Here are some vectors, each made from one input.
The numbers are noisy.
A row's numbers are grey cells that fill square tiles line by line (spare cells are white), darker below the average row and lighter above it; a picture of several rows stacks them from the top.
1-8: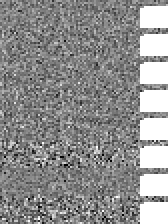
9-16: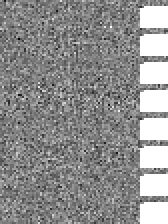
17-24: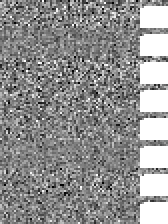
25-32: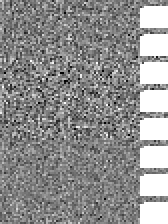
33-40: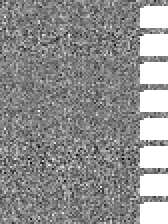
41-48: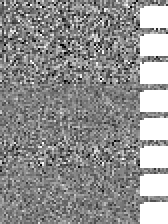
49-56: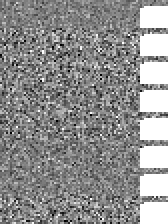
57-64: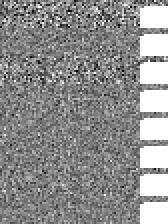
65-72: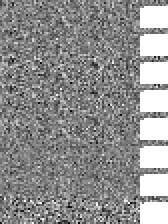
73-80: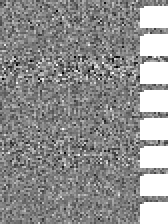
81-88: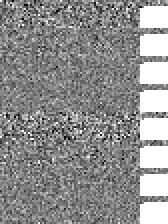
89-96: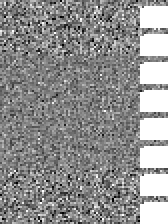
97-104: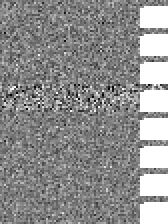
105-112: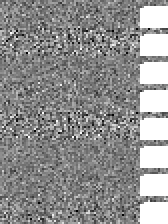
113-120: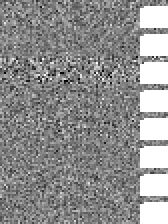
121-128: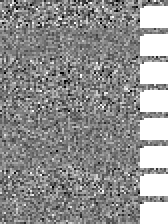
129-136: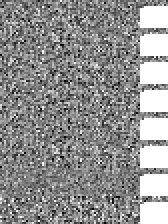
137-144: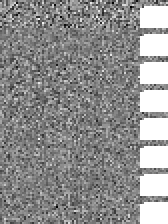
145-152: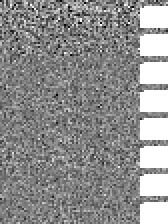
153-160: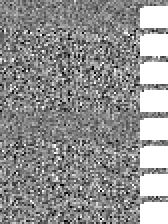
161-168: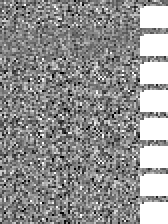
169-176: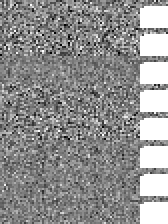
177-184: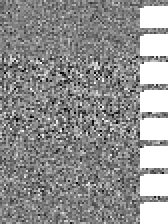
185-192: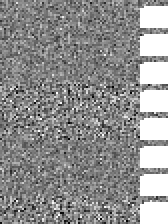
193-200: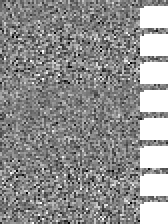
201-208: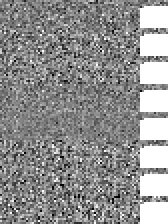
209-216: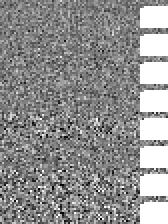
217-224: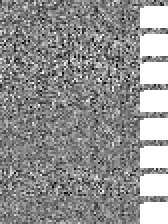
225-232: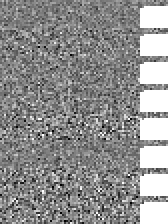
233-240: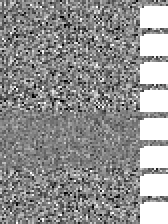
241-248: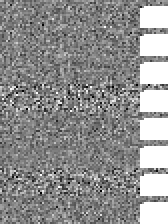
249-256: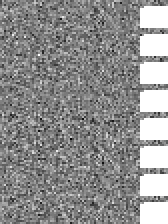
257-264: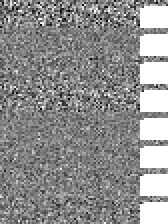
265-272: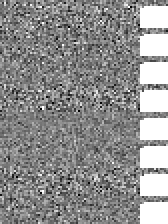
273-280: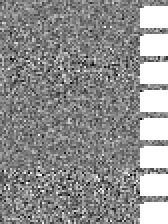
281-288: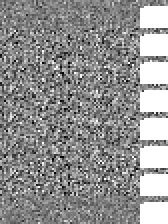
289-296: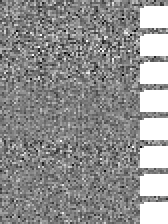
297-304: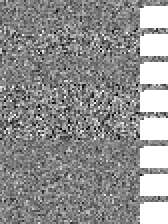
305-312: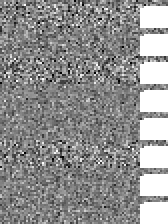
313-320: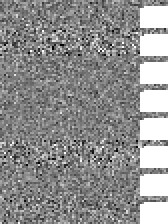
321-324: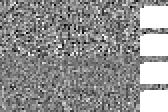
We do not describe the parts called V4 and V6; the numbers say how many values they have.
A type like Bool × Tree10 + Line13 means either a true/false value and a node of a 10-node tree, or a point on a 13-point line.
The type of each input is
Bool × V6 + Label9 × Line7 × V4.
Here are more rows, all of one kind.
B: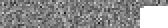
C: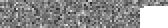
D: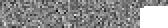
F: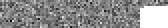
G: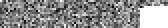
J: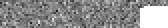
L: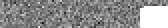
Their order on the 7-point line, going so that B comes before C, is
L, B, F, D, G, C, J.
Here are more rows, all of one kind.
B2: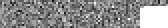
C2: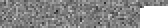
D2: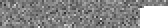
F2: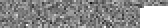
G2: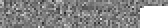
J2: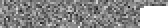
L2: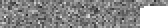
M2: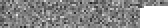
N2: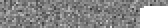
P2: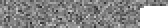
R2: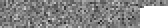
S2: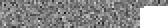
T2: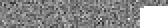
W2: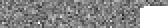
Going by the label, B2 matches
J2, P2 and W2.
